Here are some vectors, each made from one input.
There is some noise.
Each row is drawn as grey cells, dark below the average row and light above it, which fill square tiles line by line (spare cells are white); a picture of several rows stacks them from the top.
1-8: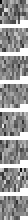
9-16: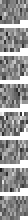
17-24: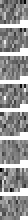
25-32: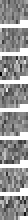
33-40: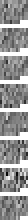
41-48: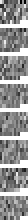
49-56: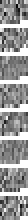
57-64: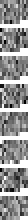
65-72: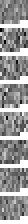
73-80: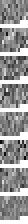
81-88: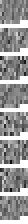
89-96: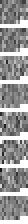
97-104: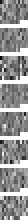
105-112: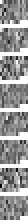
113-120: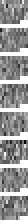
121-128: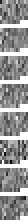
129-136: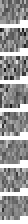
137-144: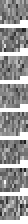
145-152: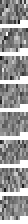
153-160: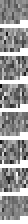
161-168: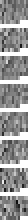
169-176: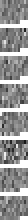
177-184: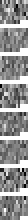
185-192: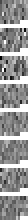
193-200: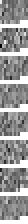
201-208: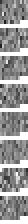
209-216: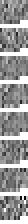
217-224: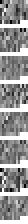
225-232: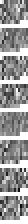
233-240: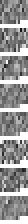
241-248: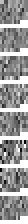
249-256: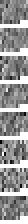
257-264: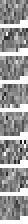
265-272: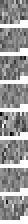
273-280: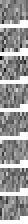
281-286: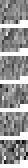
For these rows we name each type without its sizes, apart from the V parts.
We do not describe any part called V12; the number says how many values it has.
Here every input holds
either a point on a circle, or a true/false value and a value of V12.
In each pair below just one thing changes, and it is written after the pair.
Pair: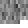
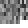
the value of V12
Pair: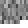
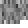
the true/false value
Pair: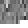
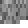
the value of V12
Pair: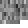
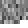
the true/false value
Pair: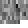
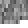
the true/false value
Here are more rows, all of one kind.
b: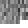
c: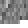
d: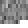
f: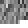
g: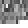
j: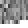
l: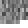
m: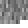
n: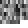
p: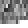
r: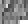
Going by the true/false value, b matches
l, m and n.
